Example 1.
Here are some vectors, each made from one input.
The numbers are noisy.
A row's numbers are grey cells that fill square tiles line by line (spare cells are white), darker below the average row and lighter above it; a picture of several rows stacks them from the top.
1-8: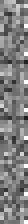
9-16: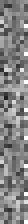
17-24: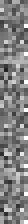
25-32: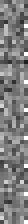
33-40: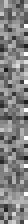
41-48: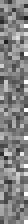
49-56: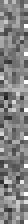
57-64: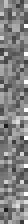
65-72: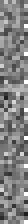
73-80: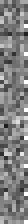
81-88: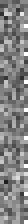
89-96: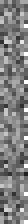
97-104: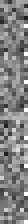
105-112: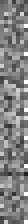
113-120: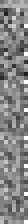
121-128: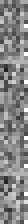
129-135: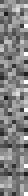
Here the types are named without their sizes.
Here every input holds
a point on a line.
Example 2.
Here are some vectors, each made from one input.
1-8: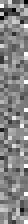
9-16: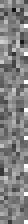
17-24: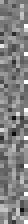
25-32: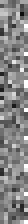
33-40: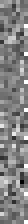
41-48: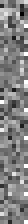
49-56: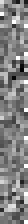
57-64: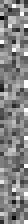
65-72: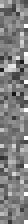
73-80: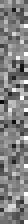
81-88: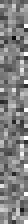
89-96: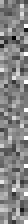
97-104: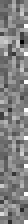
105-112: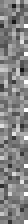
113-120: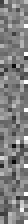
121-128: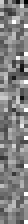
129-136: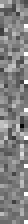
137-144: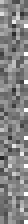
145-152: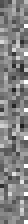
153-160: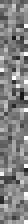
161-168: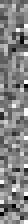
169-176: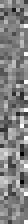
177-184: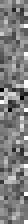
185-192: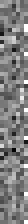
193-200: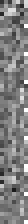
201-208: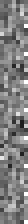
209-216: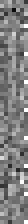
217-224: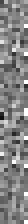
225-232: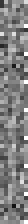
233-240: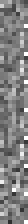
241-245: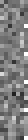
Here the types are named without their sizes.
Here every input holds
a node of a tree.
